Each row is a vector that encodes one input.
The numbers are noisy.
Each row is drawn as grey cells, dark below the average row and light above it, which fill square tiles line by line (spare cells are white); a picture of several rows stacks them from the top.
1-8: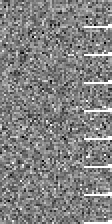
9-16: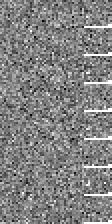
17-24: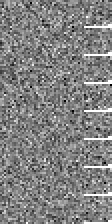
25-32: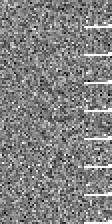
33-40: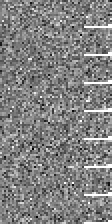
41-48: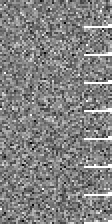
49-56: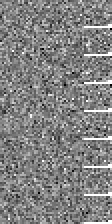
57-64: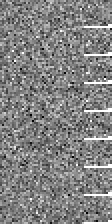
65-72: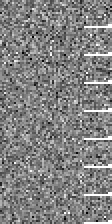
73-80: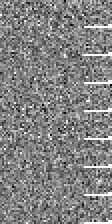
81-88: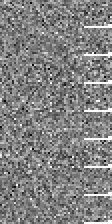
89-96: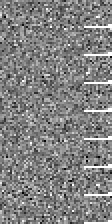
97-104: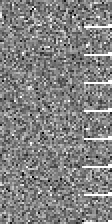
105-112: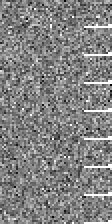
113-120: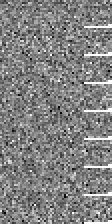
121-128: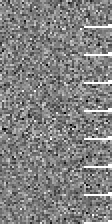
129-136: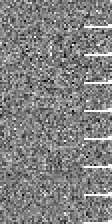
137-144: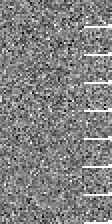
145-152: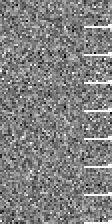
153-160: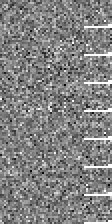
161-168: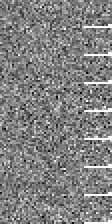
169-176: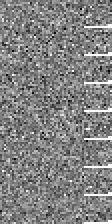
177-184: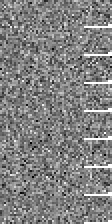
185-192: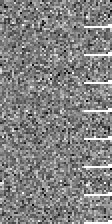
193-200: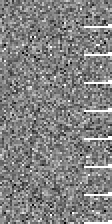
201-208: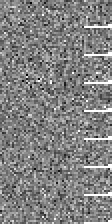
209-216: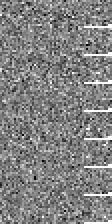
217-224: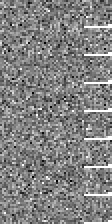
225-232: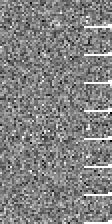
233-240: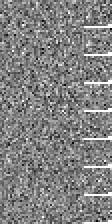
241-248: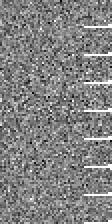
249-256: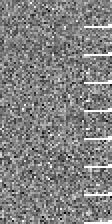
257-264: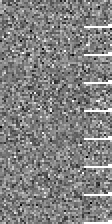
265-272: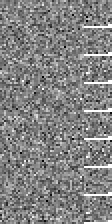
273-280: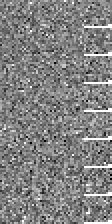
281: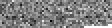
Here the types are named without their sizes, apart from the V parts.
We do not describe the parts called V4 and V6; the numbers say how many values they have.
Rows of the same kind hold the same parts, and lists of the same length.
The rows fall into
2 kinds.
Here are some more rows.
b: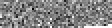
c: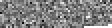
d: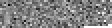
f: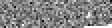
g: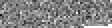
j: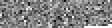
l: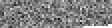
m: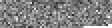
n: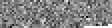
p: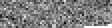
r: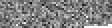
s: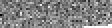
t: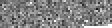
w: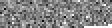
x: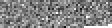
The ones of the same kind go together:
b, c, f, j, r, w, x
d, g, l, m, n, p, s, t

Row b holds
a point on each of two lines, a node of a tree and a true/false value.
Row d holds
a point on a line, a node of a tree, a true/false value, a value of V4 and a value of V6.
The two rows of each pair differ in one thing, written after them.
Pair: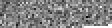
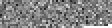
the place on the line
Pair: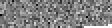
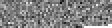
the value of V6
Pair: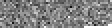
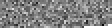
the true/false value
